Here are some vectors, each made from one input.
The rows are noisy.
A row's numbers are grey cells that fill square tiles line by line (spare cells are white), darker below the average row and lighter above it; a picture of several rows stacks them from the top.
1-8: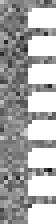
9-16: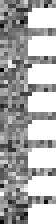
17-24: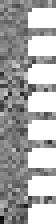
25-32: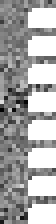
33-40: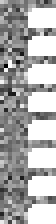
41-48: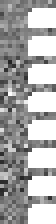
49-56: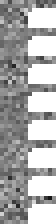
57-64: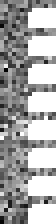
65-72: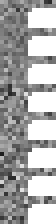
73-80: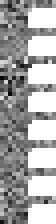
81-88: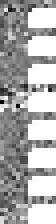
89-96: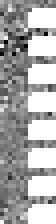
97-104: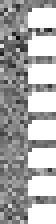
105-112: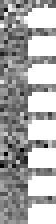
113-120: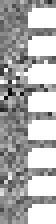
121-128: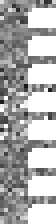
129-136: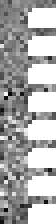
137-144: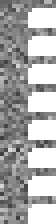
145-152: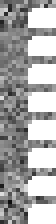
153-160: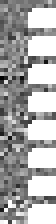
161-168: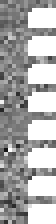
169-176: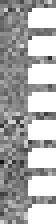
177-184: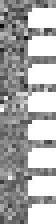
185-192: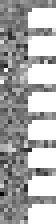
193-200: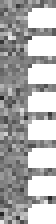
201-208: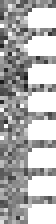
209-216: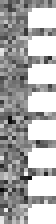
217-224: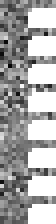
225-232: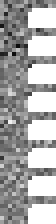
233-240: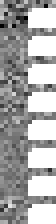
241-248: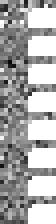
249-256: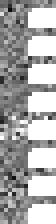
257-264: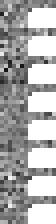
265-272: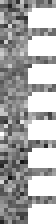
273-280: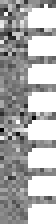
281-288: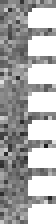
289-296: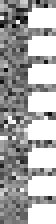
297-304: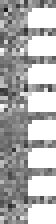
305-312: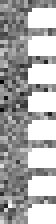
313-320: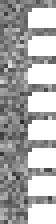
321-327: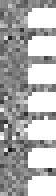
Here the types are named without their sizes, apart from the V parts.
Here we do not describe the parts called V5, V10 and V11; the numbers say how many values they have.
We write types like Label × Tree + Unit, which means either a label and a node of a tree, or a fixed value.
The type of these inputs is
Label × V11 + (Line + V10) × Tree + V5.
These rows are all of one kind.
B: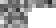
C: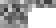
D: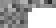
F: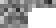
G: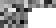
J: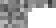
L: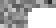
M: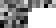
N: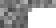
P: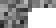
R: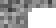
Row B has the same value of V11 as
F, G and M.
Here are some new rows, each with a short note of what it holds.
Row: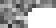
a node of a tree and a value of V10
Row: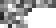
a point on a line and a node of a tree
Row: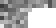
a label and a value of V11
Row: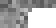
a value of V5
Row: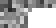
a value of V5
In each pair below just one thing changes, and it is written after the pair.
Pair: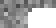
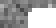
the value of V10
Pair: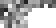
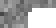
the node of the tree
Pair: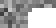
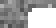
the node of the tree
